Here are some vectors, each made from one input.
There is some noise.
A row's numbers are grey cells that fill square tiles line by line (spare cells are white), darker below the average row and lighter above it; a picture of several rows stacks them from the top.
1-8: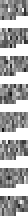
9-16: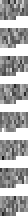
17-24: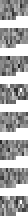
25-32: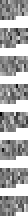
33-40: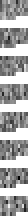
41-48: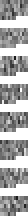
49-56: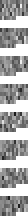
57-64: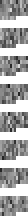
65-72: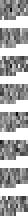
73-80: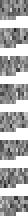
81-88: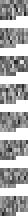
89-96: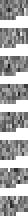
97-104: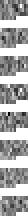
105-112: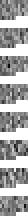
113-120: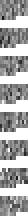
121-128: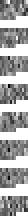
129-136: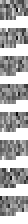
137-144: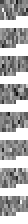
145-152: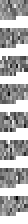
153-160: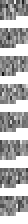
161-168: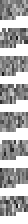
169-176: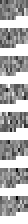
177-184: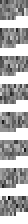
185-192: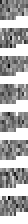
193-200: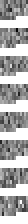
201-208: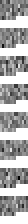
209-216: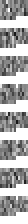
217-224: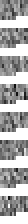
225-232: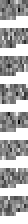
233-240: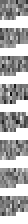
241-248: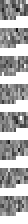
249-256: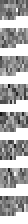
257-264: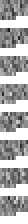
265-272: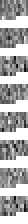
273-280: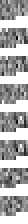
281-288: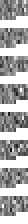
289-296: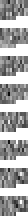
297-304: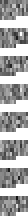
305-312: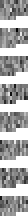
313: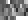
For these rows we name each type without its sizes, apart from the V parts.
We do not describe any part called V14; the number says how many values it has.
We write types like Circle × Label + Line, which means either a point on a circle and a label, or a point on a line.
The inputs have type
Bool × Bool × Bool × Bool × (List(V14) + Tree).
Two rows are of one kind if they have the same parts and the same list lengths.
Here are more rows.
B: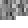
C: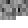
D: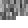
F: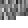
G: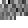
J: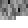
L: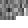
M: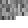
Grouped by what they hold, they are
B
C, J
D, L, M
F, G

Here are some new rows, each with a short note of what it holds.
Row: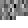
a node of a tree and four true/false values
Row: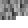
four true/false values, together with the empty list
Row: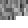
four true/false values, together with the empty list
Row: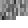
four true/false values, together with the empty list
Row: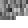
four true/false values, together with the empty list
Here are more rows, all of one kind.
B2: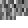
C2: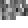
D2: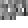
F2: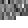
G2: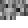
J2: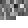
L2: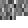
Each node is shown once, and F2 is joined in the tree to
J2.
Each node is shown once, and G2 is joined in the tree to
C2 and D2.
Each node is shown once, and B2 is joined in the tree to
L2.
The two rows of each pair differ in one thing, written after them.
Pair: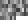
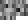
the node of the tree
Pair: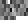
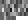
the node of the tree
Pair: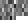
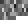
the node of the tree
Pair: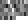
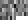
the node of the tree
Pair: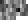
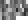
one of the four true/false values
